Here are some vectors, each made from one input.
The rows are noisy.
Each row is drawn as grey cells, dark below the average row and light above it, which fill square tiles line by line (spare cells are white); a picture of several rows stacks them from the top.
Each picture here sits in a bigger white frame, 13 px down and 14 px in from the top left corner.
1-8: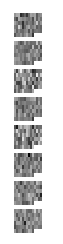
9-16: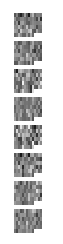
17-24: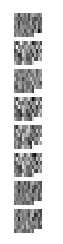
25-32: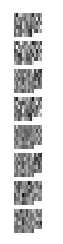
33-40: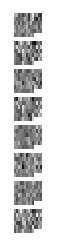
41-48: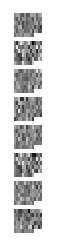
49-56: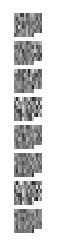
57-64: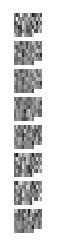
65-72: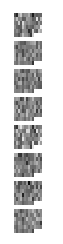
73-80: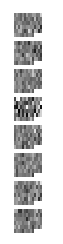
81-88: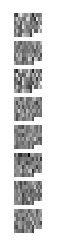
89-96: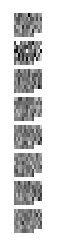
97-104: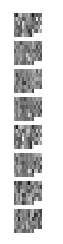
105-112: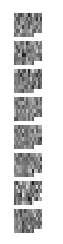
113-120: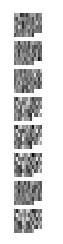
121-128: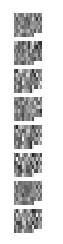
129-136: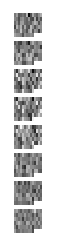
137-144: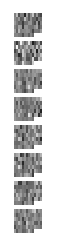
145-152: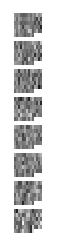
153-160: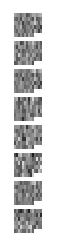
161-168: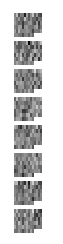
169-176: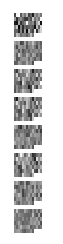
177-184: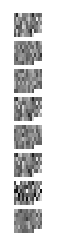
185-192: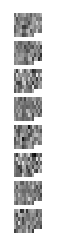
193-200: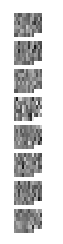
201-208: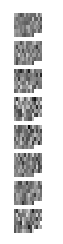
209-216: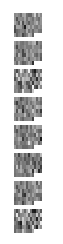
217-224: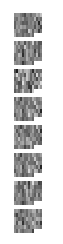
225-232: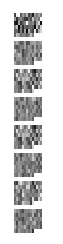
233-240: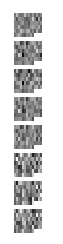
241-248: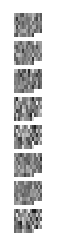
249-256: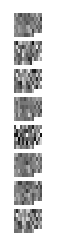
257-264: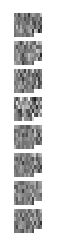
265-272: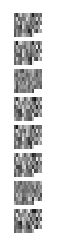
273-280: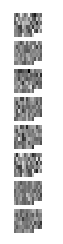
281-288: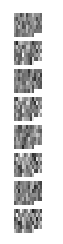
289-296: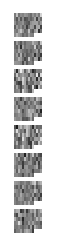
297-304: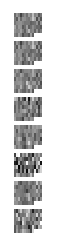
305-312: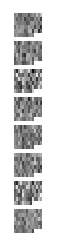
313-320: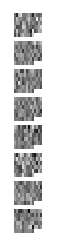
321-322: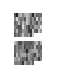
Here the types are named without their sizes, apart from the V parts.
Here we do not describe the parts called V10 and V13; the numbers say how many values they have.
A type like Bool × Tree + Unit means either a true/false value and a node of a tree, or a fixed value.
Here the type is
Bool × V10 + Tree × (Tree + V13) + Unit.
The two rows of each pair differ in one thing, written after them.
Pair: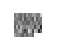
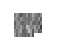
the node of the tree
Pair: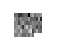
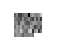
the node of the tree
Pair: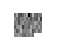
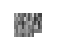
the value of V13
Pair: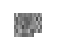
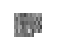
the value of V13
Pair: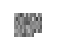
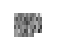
the node of the tree
